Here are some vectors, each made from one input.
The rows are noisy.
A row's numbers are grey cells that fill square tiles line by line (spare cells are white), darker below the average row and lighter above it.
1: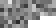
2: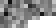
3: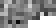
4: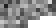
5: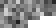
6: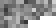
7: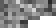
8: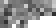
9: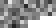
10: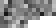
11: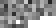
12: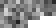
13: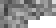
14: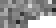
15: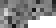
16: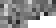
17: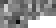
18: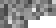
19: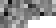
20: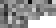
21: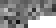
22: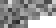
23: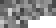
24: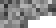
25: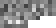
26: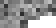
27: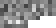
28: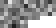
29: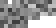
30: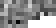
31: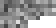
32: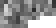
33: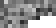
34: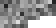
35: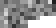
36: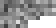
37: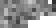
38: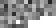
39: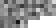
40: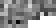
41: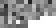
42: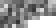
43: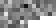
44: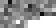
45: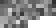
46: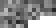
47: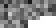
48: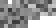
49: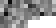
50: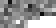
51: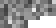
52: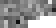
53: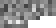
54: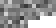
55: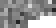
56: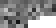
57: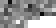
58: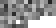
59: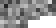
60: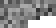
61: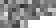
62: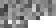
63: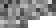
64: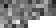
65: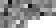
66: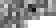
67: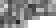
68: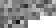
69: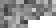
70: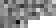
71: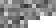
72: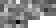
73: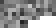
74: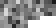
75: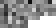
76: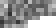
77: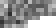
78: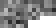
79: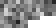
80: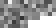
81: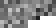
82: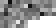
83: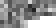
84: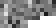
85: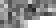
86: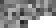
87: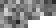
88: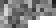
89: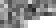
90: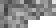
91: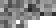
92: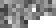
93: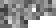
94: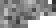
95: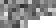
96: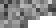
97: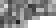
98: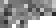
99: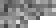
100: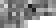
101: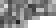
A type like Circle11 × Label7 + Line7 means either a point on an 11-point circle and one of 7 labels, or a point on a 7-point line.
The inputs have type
Bool × (Label5 + Line5) × Line4.
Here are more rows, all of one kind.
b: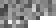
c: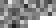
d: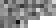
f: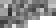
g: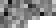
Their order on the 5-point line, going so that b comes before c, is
f, g, d, b, c.
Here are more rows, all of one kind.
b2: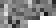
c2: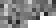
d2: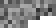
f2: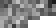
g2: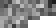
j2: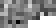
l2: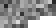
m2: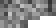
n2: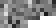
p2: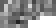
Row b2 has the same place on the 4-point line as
f2, g2, l2 and n2.
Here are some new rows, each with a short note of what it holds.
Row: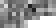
a point on a 4-point line, a point on a 5-point line and a true/false value
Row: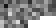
one of 5 labels, a point on a 4-point line and a true/false value
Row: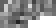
one of 5 labels, a point on a 4-point line and a true/false value
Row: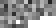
a point on a 4-point line, a point on a 5-point line and a true/false value
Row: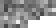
a point on a 4-point line, a point on a 5-point line and a true/false value
